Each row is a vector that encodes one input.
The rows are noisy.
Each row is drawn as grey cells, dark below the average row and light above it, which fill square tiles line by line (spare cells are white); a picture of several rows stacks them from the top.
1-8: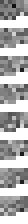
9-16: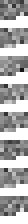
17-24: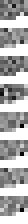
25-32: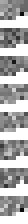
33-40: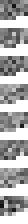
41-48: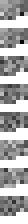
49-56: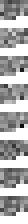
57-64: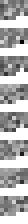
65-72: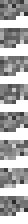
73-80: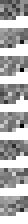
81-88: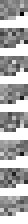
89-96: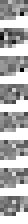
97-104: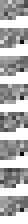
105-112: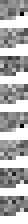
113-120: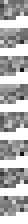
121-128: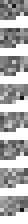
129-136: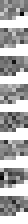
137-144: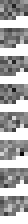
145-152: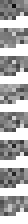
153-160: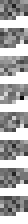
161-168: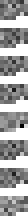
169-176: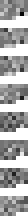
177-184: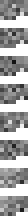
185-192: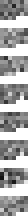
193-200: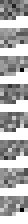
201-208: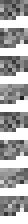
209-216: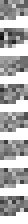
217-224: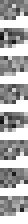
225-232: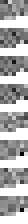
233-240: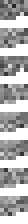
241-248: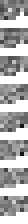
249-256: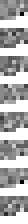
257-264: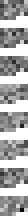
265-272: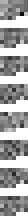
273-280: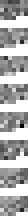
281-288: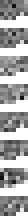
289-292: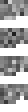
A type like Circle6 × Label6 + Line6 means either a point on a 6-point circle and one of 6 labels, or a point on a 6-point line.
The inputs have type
Circle10 + Circle15 + Unit.
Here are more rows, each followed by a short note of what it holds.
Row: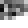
a fixed value
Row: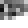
a fixed value
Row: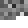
a point on a 15-point circle
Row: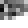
a fixed value
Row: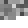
a point on a 10-point circle
